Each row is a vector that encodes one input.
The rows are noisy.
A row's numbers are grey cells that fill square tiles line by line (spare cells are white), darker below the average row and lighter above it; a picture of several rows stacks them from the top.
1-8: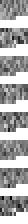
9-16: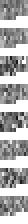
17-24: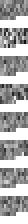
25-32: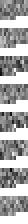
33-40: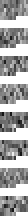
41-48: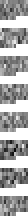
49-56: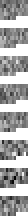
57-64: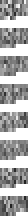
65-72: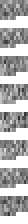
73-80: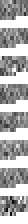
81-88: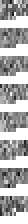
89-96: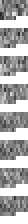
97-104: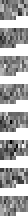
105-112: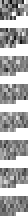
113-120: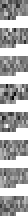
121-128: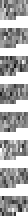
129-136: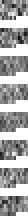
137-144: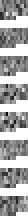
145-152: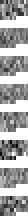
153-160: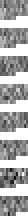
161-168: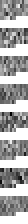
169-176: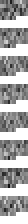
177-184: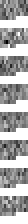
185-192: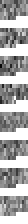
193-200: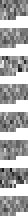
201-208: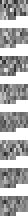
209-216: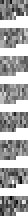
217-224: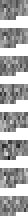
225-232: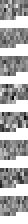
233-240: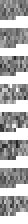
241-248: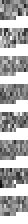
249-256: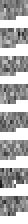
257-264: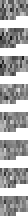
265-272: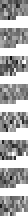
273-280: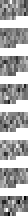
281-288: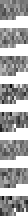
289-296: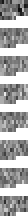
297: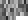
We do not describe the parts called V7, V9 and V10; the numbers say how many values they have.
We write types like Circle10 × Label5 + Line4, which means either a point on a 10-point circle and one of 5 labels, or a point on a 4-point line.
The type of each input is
Bool × (Circle6 + (Tree11 + V9) × V7) + V10.
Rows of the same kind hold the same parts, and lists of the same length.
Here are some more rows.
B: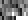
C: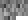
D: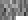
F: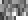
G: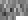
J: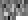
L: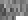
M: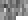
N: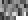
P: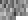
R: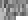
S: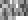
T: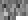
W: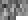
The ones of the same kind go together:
B, F, N
C, G, J, L, R
D, M, S, T, W
P

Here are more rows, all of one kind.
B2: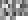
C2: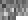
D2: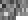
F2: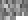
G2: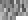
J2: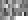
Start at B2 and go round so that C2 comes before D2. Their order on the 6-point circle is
B2, C2, D2, G2, J2, F2.
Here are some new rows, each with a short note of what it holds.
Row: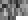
a node of an 11-node tree, a true/false value and a value of V7
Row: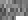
a node of an 11-node tree, a true/false value and a value of V7
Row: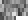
a value of V10
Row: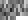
a node of an 11-node tree, a true/false value and a value of V7
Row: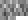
a node of an 11-node tree, a true/false value and a value of V7
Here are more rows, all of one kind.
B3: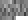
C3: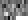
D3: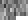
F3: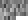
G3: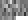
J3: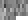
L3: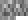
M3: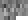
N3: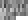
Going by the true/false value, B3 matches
G3 and L3.
